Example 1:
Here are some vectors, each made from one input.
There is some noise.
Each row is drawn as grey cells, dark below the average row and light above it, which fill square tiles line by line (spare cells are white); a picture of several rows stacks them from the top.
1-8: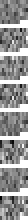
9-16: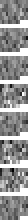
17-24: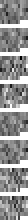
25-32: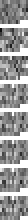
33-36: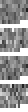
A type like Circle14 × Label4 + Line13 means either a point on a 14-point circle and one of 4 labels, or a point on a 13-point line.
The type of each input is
Label6.
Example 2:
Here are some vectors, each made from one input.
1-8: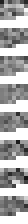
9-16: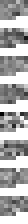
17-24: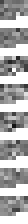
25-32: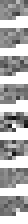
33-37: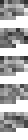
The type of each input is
Bool × Bool × Bool.
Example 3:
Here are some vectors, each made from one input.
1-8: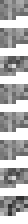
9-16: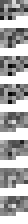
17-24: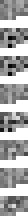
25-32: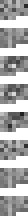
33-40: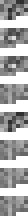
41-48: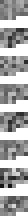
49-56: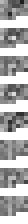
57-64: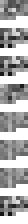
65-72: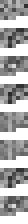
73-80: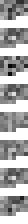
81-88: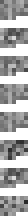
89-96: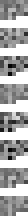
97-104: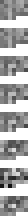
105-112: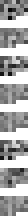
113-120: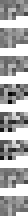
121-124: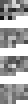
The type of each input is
Line8.
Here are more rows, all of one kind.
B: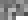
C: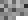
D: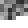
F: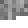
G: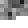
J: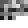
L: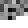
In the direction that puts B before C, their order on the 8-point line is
J, L, D, G, B, F, C.
